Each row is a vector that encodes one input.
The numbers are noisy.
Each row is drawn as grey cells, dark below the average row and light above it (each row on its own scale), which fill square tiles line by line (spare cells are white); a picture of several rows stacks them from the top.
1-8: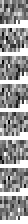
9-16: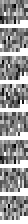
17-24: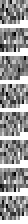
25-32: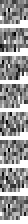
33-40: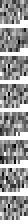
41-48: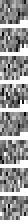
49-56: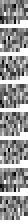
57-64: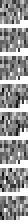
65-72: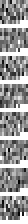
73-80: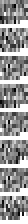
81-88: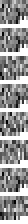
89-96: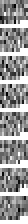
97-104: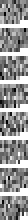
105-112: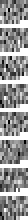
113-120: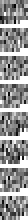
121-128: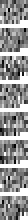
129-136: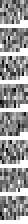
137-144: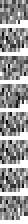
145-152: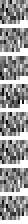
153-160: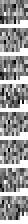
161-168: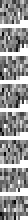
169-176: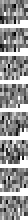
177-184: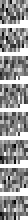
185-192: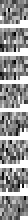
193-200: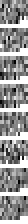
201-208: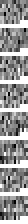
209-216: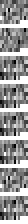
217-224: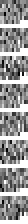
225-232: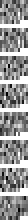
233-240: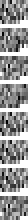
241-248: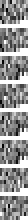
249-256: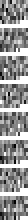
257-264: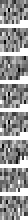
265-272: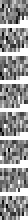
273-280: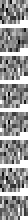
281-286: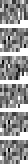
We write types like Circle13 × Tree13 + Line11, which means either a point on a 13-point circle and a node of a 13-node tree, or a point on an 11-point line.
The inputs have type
Line14.
